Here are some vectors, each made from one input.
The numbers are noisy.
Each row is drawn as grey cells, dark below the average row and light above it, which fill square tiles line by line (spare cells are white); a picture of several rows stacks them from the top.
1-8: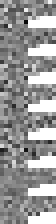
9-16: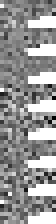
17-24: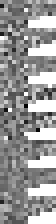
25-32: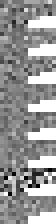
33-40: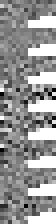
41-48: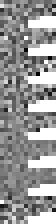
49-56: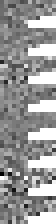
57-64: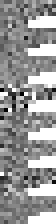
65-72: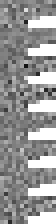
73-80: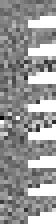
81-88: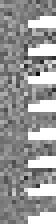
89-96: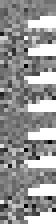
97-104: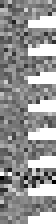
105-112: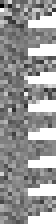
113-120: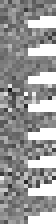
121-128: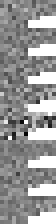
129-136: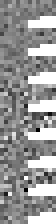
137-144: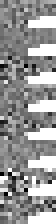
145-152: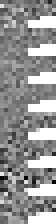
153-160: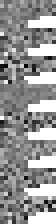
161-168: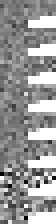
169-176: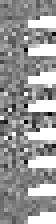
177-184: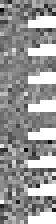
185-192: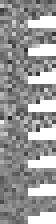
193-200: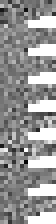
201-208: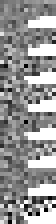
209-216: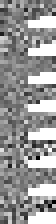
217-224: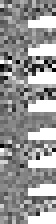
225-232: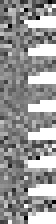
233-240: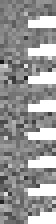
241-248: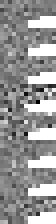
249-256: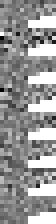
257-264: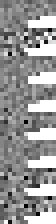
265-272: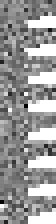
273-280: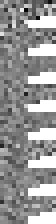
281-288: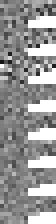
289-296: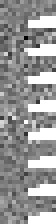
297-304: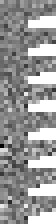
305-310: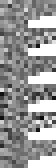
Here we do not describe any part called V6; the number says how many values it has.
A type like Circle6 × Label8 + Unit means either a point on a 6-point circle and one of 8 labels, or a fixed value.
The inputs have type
(Bool × (Tree11 + V6) + Line4 × Line8) × Tree12 × Tree12.
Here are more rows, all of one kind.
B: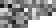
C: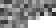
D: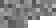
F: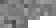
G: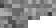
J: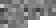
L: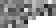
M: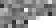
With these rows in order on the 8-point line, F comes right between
C and D.
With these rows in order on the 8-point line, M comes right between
B and G.
